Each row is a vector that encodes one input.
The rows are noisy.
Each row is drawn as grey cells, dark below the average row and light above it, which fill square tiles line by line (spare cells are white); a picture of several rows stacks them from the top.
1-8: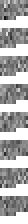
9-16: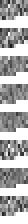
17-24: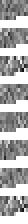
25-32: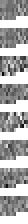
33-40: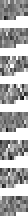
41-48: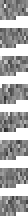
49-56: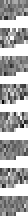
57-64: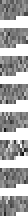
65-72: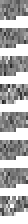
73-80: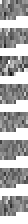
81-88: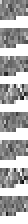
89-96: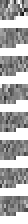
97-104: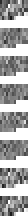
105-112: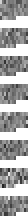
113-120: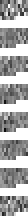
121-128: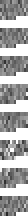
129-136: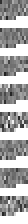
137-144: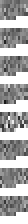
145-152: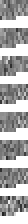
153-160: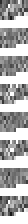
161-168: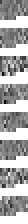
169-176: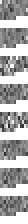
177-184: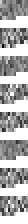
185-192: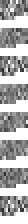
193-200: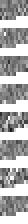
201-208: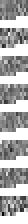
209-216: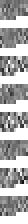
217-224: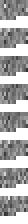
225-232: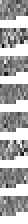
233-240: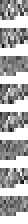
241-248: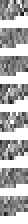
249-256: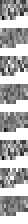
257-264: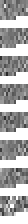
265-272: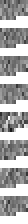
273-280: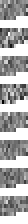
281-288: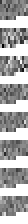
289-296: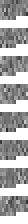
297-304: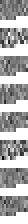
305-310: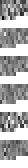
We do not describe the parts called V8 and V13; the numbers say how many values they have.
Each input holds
either one of 6 labels, or a true/false value, a value of V8 and a value of V13.
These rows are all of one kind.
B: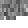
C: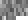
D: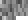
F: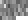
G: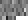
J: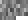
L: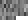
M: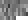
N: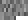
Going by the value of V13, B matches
C and G.
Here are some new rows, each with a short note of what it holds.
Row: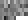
a true/false value, a value of V8 and a value of V13
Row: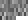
a true/false value, a value of V8 and a value of V13
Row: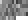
a true/false value, a value of V8 and a value of V13
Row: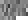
a true/false value, a value of V8 and a value of V13
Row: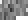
a true/false value, a value of V8 and a value of V13
